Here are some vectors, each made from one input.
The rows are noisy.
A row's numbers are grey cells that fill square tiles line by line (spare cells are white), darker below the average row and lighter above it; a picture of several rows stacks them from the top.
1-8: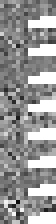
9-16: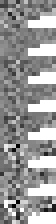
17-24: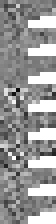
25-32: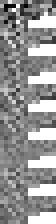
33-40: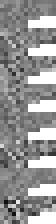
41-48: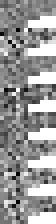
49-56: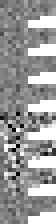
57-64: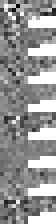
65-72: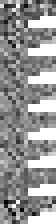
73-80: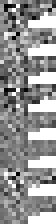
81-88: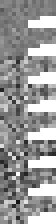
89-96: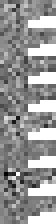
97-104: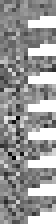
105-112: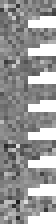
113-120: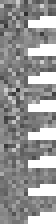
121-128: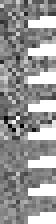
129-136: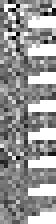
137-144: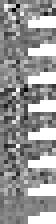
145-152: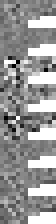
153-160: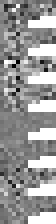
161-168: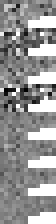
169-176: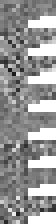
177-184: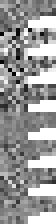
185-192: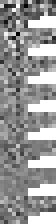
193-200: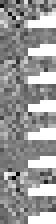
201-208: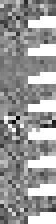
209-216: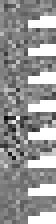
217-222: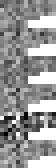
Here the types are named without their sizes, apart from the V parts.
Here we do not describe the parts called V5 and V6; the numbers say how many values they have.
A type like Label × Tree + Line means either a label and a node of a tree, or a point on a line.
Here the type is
Bool × (Line + V5) × (Line + V6).
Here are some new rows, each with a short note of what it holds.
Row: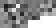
a point on a line, a true/false value and a value of V5
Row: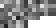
a true/false value, a value of V5 and a value of V6
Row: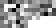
a point on a line, a true/false value and a value of V6
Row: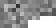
a point on a line, a true/false value and a value of V6
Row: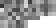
a true/false value, a value of V5 and a value of V6
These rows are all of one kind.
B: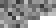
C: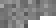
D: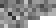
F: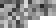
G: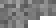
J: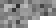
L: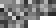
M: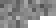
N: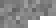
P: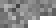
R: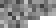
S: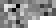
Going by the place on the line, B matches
C, D, F and N.
